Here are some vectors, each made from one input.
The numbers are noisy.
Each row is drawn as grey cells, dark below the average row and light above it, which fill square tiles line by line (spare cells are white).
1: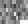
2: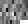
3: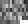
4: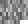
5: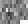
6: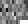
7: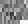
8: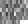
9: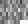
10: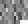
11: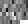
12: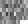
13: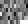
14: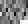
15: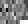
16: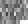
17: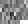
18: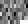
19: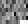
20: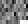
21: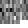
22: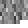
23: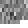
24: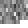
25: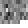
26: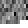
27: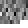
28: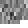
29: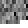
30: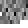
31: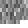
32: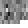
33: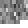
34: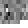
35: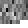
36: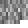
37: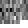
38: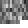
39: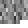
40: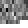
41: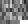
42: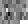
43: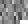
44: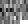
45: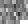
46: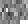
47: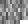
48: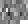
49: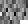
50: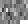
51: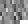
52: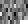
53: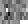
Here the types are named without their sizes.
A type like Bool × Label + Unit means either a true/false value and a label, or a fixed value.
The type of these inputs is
Line + Tree.
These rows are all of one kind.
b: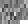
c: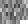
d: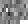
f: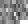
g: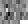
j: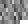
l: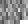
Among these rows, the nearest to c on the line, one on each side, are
b and f.
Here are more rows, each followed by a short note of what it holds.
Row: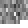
a point on a line
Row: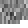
a point on a line
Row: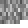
a point on a line
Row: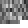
a node of a tree
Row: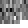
a node of a tree
